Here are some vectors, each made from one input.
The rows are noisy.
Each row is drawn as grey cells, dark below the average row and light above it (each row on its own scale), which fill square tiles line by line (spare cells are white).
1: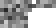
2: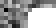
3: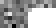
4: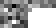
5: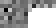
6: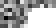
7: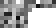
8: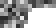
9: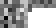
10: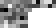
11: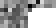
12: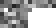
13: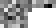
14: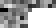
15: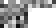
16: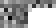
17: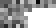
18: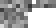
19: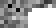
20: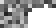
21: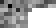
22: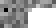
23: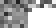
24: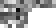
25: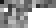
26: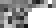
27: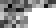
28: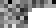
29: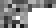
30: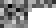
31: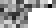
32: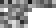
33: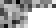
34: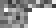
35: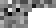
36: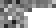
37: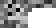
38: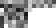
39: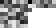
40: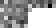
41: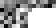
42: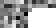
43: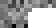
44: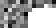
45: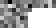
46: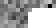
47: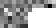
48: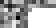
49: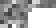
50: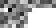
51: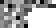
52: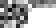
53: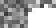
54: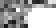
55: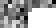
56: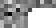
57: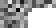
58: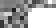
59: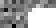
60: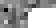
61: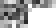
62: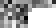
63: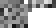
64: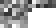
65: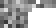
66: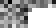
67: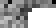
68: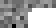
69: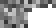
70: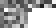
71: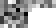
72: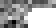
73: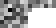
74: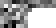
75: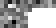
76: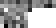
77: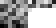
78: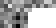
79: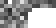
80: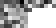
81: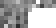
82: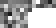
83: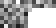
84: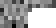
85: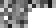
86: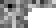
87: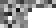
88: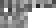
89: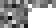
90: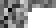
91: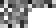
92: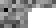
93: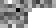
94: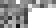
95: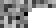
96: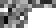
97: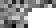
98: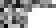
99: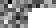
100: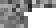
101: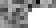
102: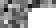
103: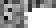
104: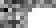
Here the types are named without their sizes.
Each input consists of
a label, together with either a label, or a node of a tree.
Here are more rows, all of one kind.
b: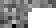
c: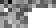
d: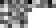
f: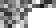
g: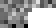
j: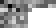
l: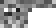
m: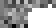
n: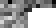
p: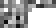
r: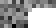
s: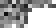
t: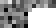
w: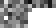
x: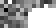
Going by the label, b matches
g, m, r and t.
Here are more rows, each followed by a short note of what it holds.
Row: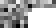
two labels
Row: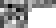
a label and a node of a tree
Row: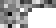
a label and a node of a tree
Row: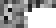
two labels
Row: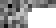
two labels
